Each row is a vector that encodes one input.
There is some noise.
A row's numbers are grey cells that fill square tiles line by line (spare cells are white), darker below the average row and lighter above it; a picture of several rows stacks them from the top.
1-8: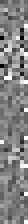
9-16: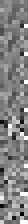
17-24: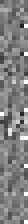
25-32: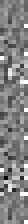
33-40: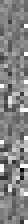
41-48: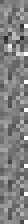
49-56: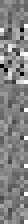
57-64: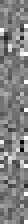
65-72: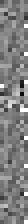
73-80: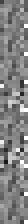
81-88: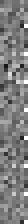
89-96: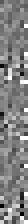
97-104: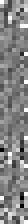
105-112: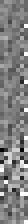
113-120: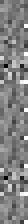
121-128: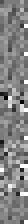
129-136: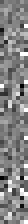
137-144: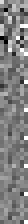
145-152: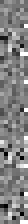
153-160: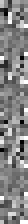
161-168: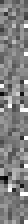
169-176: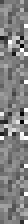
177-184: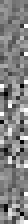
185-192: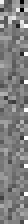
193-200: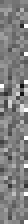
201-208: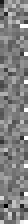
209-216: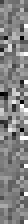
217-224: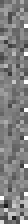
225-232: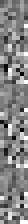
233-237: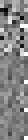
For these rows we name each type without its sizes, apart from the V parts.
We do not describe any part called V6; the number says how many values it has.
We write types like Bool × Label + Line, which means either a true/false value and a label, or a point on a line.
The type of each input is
Bool × Bool × Bool × Bool × Bool × V6 + List(Line).
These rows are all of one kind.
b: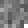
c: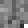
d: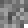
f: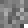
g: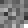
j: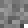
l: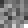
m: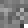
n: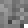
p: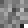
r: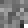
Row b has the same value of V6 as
g and l.
